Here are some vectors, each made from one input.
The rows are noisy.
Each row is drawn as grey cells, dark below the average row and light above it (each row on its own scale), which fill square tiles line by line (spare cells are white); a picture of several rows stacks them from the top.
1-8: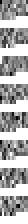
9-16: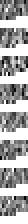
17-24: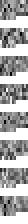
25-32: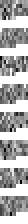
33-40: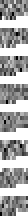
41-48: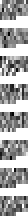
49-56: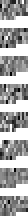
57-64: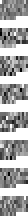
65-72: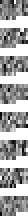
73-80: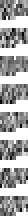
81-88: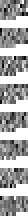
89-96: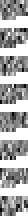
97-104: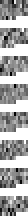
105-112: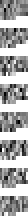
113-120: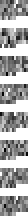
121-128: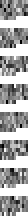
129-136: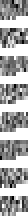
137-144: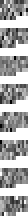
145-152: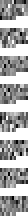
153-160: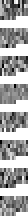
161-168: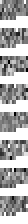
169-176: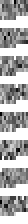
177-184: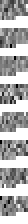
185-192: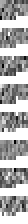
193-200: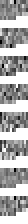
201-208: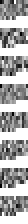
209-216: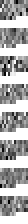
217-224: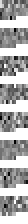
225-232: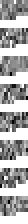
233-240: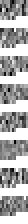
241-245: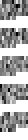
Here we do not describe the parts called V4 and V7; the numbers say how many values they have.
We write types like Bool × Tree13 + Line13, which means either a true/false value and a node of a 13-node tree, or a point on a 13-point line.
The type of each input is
Bool × V7 × V7 + (Line5 + Line6) × V4.
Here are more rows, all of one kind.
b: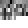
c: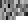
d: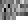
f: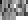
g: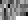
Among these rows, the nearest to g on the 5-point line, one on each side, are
b and d.
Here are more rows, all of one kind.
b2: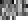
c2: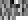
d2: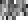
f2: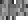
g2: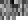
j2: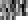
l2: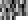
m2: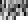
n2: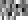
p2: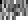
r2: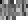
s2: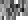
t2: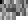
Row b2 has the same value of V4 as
d2, f2 and r2.
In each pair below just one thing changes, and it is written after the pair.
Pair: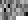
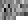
the place on the 5-point line
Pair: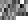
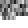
the place on the 5-point line
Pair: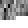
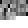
the value of V4
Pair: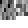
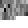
the place on the 5-point line
